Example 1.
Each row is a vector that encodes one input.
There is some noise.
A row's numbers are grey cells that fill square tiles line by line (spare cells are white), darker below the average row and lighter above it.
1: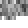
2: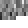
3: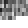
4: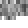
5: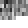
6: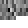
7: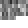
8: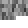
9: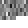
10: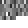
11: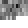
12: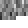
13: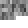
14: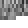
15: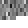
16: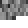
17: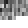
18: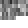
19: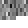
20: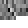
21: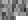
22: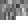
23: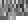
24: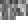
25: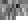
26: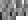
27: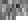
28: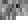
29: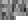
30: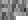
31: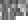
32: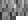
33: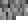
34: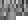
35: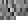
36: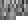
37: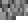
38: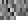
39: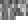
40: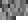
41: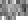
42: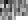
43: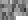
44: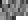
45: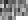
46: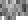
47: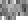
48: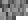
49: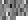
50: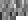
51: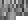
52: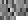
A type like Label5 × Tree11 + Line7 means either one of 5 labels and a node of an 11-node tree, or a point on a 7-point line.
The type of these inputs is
Label10.
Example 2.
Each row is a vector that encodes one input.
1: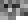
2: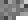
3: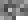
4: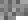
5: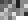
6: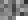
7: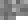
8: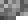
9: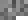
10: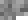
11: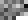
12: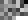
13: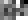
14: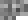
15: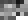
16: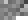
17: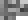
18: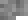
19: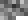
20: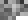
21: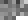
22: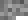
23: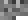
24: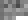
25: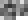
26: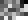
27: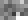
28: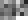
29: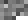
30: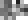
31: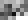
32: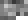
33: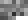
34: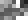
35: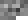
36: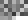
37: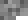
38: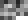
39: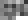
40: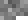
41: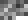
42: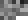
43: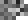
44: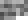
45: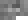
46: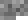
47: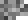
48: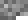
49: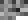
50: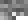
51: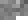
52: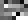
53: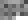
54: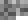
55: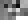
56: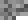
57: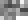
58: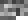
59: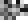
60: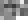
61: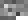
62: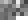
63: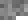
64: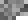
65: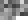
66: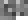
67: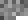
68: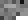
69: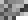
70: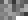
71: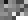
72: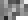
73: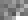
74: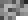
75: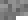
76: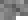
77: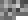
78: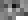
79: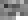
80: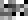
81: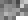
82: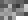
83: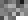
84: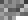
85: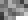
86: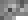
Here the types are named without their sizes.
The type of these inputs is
Tree.
